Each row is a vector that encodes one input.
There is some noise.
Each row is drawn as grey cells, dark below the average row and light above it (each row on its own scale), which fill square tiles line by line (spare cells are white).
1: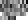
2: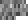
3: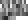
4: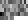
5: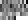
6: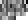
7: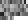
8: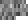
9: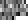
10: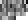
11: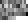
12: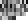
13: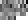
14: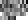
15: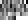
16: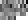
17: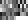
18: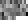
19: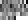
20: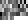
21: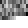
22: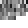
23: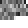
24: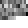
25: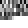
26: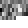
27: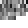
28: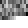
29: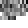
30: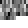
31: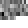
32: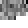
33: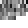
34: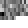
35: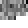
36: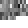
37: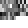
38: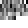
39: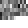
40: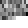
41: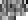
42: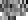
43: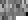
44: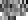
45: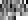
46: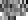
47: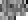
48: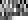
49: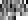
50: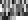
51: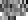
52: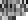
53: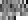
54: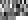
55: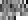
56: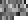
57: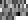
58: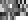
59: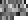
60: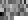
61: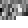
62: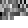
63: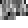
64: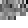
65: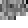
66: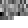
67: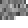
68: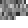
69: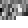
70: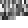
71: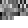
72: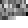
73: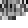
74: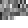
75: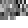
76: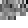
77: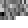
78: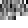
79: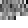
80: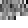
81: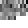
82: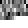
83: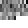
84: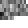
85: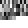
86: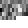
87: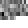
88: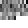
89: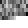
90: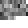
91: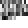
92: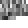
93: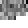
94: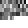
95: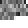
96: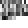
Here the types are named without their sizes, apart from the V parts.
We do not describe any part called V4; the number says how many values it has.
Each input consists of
a list of items, each a true/false value and a value of V4.
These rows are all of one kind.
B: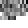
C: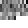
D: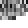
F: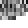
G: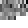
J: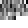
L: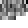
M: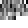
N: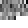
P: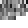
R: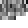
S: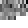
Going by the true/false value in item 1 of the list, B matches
C, G, N and S.
